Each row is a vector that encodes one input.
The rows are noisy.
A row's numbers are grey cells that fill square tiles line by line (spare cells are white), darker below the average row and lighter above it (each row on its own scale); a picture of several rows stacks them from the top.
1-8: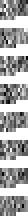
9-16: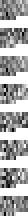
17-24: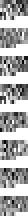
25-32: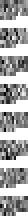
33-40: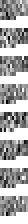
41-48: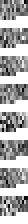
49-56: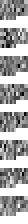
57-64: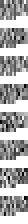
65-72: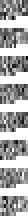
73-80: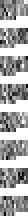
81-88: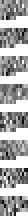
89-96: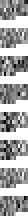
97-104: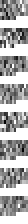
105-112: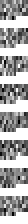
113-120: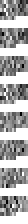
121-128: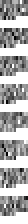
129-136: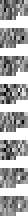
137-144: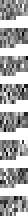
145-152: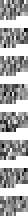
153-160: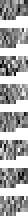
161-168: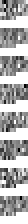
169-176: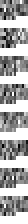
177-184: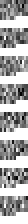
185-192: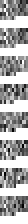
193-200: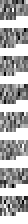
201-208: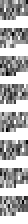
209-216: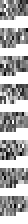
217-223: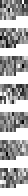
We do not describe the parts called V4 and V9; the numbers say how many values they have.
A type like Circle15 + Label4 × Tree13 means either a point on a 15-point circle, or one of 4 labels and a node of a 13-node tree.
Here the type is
Bool × (Line5 + V4) × V9.
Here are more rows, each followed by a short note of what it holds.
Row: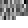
a point on a 5-point line, a true/false value and a value of V9
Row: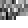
a point on a 5-point line, a true/false value and a value of V9
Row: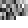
a point on a 5-point line, a true/false value and a value of V9
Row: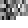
a point on a 5-point line, a true/false value and a value of V9
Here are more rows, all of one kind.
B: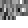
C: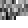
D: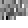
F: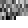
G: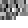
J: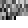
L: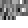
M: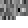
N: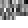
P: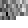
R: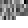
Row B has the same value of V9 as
L and P.
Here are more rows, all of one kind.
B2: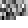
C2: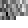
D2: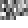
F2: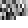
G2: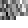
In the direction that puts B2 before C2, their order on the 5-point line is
D2, B2, F2, G2, C2.
